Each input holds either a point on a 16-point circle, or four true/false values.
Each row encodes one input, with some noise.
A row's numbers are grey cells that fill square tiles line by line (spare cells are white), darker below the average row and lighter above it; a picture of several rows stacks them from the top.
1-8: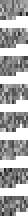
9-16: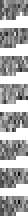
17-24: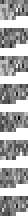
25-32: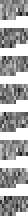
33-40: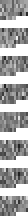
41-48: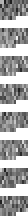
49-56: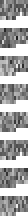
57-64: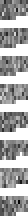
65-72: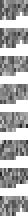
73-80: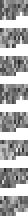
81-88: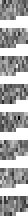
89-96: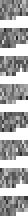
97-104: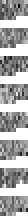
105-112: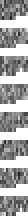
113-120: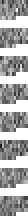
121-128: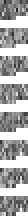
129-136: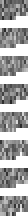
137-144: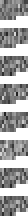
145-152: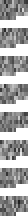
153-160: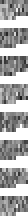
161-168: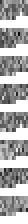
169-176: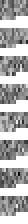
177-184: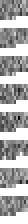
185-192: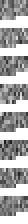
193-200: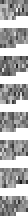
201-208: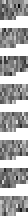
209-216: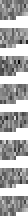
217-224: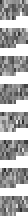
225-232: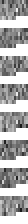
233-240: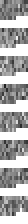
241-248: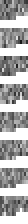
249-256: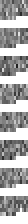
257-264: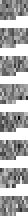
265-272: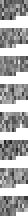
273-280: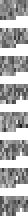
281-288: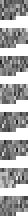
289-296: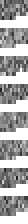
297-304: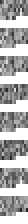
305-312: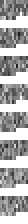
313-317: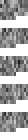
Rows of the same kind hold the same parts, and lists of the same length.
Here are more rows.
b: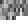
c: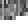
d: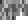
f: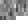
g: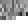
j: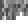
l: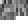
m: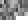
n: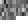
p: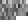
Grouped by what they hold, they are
b, d, g, j, p
c, f, l, m, n

